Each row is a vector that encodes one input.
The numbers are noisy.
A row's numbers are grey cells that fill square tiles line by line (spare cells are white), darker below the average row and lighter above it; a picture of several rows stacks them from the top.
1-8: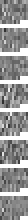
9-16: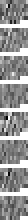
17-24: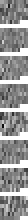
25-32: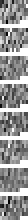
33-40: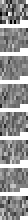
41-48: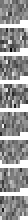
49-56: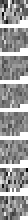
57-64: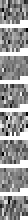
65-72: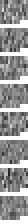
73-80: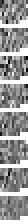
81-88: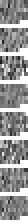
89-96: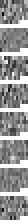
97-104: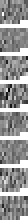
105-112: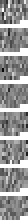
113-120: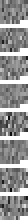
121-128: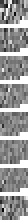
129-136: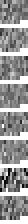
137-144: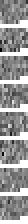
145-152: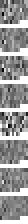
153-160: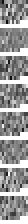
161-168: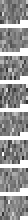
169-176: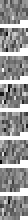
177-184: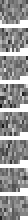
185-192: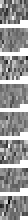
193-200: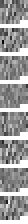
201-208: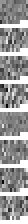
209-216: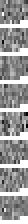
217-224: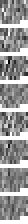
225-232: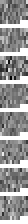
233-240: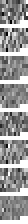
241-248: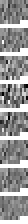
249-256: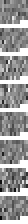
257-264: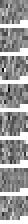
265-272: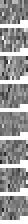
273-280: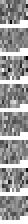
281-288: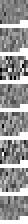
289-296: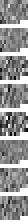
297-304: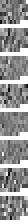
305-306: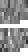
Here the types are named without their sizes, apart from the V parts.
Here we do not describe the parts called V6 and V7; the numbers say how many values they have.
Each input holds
three true/false values, together with either a value of V6 and a value of V7, or a list of points on a line.
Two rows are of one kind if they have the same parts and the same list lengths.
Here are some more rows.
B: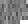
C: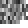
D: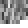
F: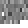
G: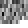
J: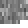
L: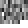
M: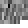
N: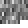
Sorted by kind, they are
B, J
C, L
D, N
F, G
M

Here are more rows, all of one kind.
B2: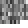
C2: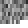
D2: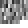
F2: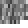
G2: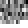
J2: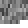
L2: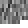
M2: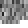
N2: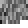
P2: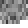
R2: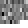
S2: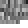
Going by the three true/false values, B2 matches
F2 and P2.
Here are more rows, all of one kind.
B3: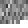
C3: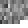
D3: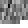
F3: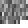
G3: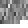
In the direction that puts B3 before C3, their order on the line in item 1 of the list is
D3, F3, G3, B3, C3.
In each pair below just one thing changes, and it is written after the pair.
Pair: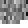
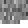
the value of V7
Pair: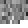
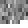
the value of V6
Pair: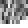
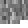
the value of V7
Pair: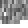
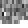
one of the three true/false values
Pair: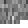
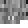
the value of V7
